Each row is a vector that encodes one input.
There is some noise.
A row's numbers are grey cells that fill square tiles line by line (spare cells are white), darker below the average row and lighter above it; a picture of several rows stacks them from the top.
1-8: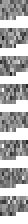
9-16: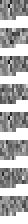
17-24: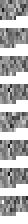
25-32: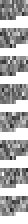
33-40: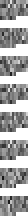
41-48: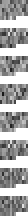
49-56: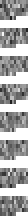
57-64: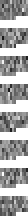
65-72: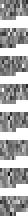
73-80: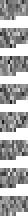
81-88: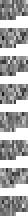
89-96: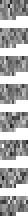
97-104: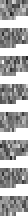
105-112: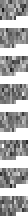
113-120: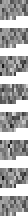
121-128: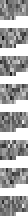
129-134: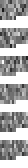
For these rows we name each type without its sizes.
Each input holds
a point on a circle.
